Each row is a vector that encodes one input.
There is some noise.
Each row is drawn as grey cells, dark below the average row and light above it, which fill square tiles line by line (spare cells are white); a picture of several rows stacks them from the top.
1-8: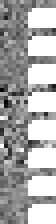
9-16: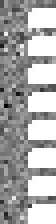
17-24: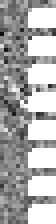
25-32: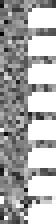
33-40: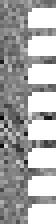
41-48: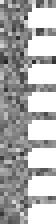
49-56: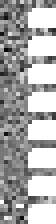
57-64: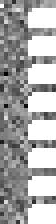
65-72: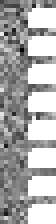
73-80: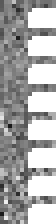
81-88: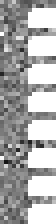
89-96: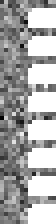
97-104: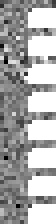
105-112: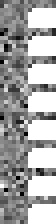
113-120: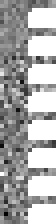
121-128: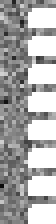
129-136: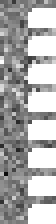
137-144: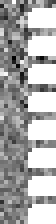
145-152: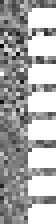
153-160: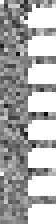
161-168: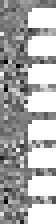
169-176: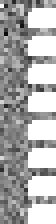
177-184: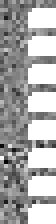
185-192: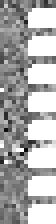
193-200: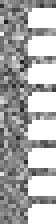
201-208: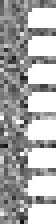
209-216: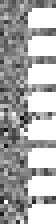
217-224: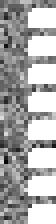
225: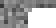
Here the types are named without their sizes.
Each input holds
a node of a tree, together with either a point on a line, or a node of each of two trees.
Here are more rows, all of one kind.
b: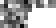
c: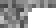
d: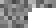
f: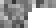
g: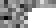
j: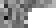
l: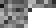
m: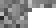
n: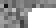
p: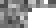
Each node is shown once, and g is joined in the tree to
l.
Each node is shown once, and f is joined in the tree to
c, d and p.
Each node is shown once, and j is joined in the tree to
n.
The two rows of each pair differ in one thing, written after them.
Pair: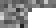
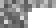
the node of the tree
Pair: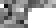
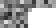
the node of the tree
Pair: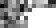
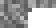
the place on the line
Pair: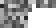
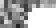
the node of the tree
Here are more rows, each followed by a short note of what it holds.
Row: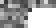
a point on a line and a node of a tree
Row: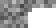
a node of each of three trees
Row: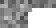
a node of each of three trees
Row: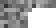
a point on a line and a node of a tree
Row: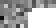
a node of each of three trees
